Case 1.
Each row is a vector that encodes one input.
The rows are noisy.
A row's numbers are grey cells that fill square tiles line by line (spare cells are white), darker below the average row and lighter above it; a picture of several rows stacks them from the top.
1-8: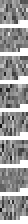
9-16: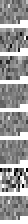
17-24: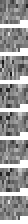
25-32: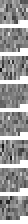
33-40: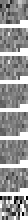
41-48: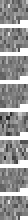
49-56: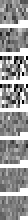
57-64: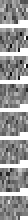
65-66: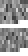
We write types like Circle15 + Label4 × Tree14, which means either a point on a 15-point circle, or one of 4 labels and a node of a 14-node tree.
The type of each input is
Tree9 + Unit.
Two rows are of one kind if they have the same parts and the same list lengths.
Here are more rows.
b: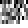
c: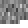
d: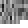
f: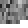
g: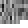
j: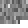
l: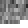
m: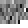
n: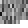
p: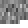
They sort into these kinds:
b
c, d, f, g, j, l, m, n, p

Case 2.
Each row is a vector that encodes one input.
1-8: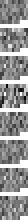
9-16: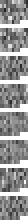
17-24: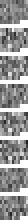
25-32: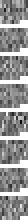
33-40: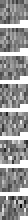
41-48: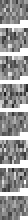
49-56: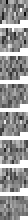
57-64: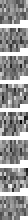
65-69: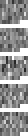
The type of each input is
Circle9.
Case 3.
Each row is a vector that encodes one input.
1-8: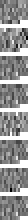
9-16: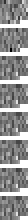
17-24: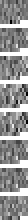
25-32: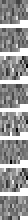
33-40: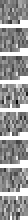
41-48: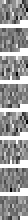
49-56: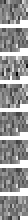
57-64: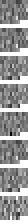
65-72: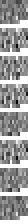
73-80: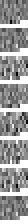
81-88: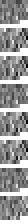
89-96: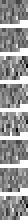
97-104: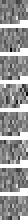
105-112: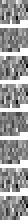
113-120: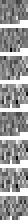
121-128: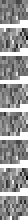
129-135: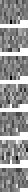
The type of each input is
Bool × Bool × Bool.
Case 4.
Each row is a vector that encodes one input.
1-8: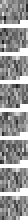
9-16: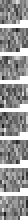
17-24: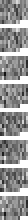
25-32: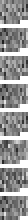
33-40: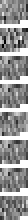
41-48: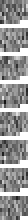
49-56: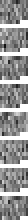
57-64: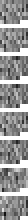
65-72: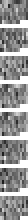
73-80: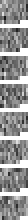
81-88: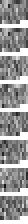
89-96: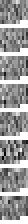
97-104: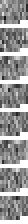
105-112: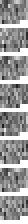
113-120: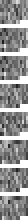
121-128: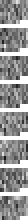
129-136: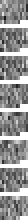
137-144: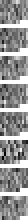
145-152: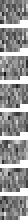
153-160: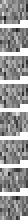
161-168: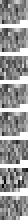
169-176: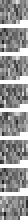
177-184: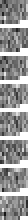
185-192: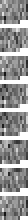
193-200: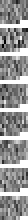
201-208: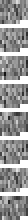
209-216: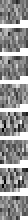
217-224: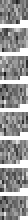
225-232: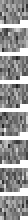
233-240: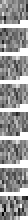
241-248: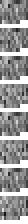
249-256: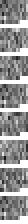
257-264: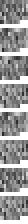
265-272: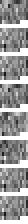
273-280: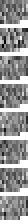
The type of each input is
Bool × Bool × Bool + Unit.
